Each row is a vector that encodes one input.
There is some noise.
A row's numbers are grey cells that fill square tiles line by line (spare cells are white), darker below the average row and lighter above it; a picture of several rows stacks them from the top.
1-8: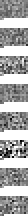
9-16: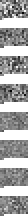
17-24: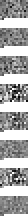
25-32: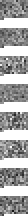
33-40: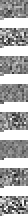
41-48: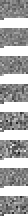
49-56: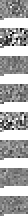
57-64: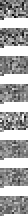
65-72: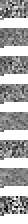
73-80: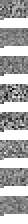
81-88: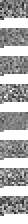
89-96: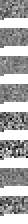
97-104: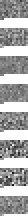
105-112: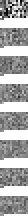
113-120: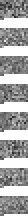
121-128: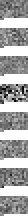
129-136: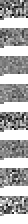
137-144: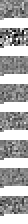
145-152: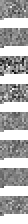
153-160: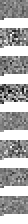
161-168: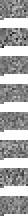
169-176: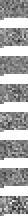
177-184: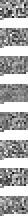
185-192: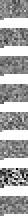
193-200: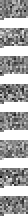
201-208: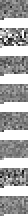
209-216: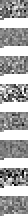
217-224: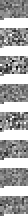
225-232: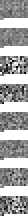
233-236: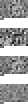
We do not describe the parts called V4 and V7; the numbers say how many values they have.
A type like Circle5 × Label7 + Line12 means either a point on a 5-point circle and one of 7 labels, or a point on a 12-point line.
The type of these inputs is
(Line6 + V4) × (Line9 + V7).
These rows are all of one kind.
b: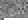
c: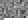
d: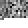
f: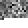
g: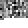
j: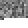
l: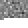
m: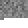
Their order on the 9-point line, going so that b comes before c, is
l, f, b, d, c, g, m, j.
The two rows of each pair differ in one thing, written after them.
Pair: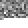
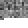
the value of V4
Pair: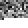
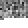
the place on the 9-point line
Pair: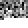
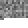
the value of V4
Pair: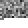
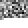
the place on the 9-point line
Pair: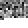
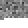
the value of V4
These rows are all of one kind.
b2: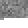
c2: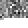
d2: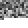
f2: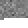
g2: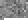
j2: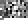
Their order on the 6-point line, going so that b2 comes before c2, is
b2, d2, g2, c2, j2, f2.
